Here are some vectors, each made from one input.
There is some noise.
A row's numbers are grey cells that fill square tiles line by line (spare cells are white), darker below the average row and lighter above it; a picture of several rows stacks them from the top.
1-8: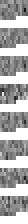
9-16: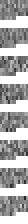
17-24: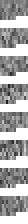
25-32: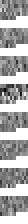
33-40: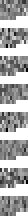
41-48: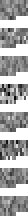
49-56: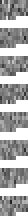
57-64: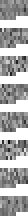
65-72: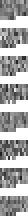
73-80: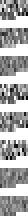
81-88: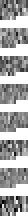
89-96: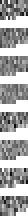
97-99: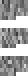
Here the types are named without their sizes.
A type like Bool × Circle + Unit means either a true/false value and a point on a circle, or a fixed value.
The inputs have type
Bool × Bool × Bool × Bool + Circle + Line × Line.
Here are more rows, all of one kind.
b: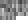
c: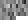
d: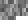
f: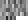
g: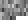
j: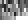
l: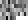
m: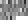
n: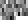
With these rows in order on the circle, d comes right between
g and n.
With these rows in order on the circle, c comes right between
g and j.
